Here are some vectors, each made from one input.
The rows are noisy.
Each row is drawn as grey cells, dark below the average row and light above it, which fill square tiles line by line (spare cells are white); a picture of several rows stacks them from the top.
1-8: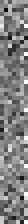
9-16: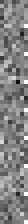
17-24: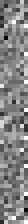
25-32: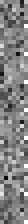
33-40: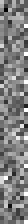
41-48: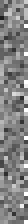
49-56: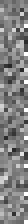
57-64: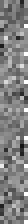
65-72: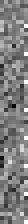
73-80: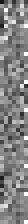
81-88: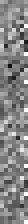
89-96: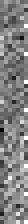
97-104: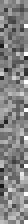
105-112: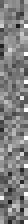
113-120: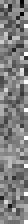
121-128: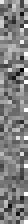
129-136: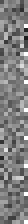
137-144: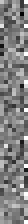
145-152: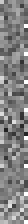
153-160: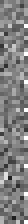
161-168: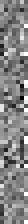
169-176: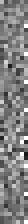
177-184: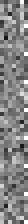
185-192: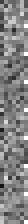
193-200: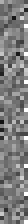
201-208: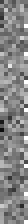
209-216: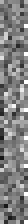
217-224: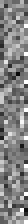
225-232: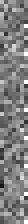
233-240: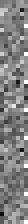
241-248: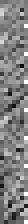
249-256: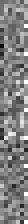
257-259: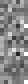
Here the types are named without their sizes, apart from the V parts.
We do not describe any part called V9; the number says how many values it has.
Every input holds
a value of V9, together with either a point on a circle, or a node of a tree.
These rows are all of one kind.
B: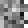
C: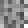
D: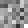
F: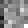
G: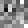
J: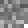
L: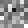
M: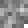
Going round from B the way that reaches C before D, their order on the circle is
B, M, F, J, C, L, D, G.
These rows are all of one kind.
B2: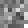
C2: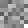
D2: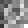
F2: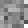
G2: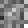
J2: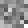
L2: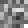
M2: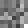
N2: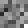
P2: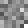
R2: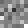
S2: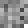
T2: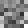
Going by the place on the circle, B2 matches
C2, D2, R2 and T2.
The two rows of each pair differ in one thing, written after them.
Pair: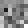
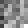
the value of V9
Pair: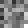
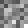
the place on the circle
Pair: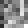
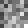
the value of V9
